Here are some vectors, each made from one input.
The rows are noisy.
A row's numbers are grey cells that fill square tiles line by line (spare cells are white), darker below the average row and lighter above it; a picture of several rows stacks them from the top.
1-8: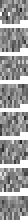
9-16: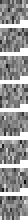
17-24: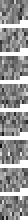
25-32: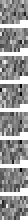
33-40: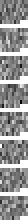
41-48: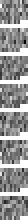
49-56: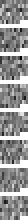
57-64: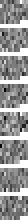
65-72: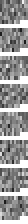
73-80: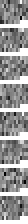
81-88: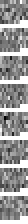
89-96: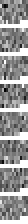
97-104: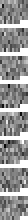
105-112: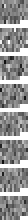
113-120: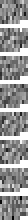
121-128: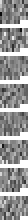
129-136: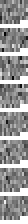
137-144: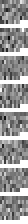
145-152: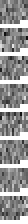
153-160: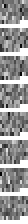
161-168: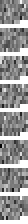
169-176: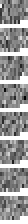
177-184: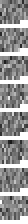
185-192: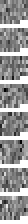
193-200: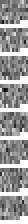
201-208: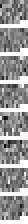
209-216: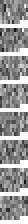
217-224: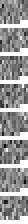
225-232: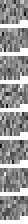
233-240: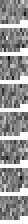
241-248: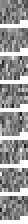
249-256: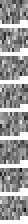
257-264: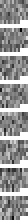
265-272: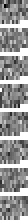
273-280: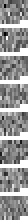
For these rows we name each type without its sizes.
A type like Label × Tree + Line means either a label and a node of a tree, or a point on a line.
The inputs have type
(Bool × Label + Line) × Circle × Circle.
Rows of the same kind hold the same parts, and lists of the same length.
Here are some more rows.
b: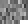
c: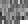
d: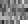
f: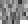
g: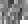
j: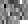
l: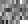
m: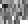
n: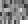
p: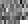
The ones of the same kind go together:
b, c, m, n, p
d, f, g, j, l

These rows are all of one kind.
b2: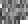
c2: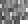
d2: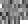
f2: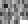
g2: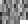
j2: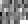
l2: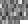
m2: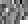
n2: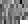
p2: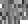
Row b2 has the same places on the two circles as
d2 and p2.
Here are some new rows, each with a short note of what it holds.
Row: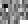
a point on each of two circles and a point on a line
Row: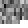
a point on each of two circles, a label and a true/false value
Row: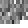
a point on each of two circles, a label and a true/false value
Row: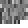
a point on each of two circles and a point on a line
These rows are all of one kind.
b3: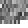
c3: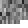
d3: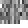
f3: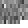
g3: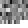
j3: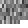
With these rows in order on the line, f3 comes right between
b3 and j3.
